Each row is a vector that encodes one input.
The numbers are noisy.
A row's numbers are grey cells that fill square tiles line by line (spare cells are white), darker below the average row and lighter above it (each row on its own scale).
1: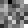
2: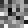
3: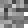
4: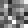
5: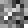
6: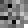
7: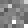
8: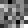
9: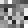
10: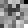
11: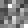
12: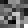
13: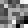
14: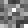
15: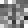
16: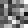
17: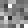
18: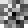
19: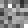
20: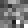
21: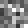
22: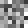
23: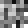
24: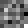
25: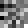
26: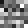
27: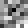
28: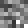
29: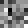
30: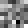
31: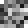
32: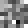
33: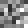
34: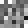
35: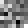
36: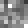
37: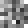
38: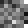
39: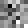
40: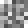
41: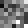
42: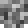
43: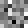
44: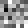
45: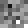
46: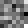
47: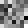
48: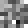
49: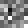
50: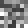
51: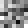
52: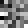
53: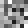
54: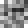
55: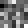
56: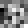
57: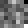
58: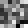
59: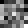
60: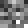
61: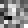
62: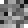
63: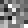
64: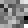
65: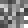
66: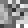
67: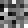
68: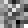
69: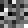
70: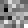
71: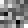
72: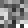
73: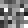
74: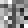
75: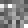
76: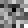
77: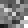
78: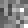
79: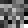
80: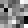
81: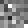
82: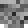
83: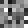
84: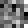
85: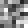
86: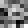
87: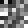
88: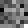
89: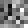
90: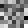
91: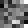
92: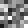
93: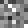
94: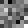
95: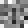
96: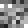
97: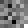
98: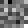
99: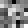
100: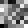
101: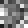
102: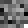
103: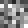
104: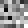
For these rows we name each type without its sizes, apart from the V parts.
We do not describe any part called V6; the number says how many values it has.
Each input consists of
a value of V6, together with a list of points on a line.
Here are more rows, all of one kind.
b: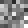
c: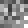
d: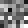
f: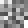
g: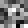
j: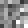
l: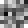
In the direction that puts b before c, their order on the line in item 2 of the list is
l, d, b, c, g, j, f.
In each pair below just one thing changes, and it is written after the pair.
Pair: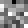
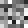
the place on the line in item 2 of the list
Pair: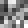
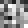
the place on the line in item 1 of the list
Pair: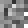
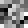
the place on the line in item 2 of the list
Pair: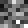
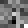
the place on the line in item 1 of the list
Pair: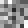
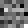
the value of V6
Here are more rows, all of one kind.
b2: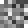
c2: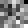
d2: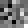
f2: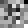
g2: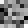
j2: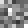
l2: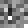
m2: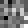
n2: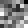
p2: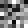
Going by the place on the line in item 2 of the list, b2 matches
d2, m2 and n2.
